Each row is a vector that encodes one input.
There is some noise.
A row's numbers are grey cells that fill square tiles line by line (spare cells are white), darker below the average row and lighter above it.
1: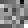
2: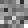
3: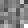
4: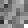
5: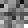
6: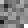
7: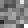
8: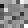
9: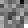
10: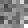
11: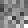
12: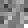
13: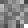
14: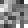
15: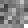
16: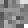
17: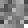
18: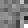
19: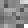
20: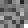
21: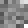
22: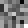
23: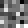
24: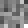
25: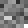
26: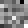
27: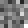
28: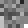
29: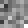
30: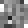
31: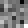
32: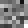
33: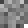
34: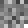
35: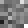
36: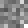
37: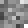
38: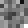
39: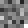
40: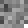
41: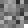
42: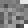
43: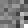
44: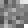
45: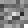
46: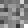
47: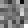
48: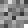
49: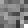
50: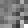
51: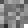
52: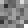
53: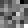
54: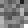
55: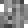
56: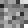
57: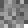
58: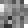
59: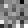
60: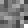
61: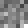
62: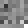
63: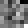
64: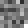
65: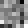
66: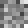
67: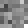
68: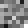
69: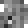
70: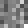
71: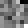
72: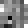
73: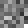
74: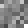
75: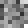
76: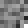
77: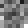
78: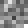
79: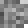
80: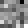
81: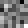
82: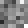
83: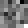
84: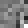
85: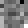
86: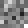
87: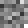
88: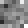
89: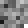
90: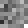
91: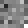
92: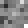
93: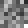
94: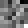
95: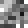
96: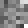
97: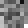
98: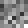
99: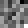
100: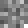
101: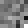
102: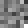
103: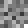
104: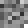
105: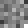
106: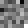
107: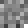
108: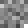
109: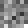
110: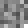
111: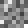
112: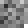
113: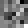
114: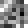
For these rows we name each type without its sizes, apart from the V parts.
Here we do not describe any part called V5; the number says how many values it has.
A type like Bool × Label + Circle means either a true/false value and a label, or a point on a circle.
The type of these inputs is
Bool × (Line + V5).
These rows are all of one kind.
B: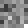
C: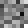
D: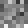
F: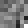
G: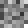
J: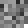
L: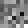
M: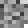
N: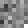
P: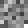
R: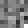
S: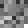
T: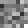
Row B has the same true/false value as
F, N and R.
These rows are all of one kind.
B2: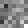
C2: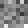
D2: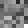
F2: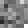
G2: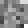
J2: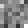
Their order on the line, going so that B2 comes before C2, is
G2, F2, B2, C2, D2, J2.
